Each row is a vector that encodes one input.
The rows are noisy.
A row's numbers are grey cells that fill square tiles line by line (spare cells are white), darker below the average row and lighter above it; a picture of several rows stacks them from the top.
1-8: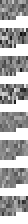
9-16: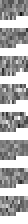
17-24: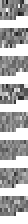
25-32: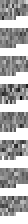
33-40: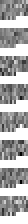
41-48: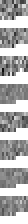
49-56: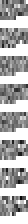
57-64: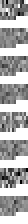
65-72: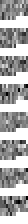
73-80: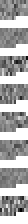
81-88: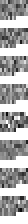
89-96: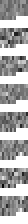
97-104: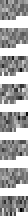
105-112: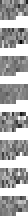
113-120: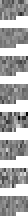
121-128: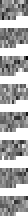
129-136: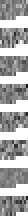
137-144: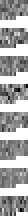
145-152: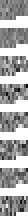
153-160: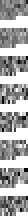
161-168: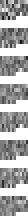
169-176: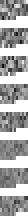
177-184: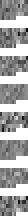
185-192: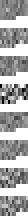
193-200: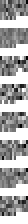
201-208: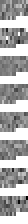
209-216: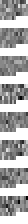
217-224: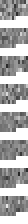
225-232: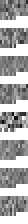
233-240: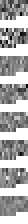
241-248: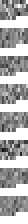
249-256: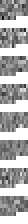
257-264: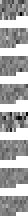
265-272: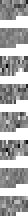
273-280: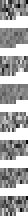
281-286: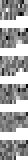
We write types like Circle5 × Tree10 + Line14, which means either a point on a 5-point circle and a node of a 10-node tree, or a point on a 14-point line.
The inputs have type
Line10 × Line10 + List2(Bool × Line8).
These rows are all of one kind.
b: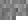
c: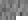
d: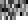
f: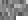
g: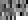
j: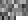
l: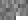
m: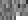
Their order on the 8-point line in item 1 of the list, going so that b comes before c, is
l, b, d, j, c, f, g, m.
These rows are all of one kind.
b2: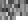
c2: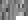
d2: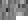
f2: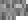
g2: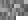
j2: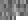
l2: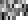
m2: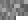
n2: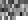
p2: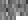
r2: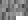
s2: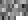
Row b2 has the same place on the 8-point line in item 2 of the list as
c2, l2 and m2.
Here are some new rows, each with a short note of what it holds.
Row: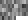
a list of two items
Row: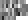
the empty list
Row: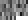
a list of one item
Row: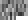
the empty list
